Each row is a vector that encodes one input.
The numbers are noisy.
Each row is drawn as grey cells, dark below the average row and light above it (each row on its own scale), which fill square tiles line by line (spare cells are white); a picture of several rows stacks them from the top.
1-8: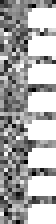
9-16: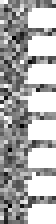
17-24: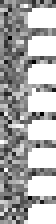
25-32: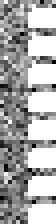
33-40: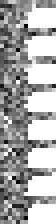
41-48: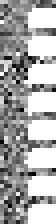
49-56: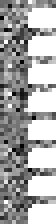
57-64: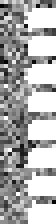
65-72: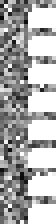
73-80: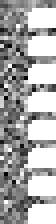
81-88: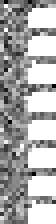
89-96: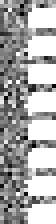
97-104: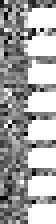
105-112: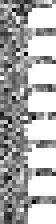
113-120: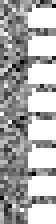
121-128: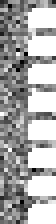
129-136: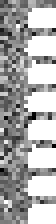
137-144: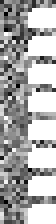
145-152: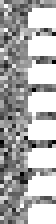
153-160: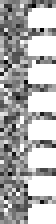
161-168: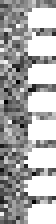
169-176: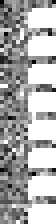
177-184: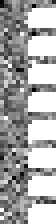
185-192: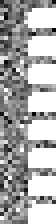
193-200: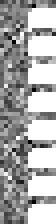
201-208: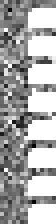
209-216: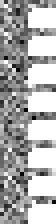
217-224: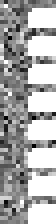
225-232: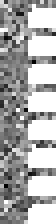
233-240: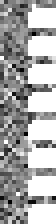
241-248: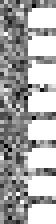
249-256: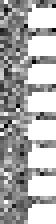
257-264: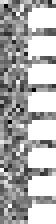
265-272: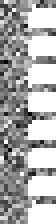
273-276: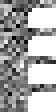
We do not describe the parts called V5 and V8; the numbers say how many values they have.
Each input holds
a true/false value and a value of V5, together with either a point on a 13-point line, or a value of V8.
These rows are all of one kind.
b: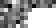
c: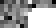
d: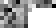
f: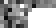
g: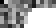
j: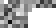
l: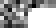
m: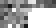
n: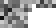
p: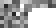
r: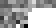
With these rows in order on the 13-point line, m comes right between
c and r.
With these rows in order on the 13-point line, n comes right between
g and j.
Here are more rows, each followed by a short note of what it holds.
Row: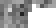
a true/false value, a value of V5 and a value of V8
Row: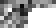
a true/false value, a value of V5 and a value of V8
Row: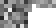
a true/false value, a value of V5 and a value of V8
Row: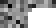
a point on a 13-point line, a true/false value and a value of V5
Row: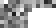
a point on a 13-point line, a true/false value and a value of V5
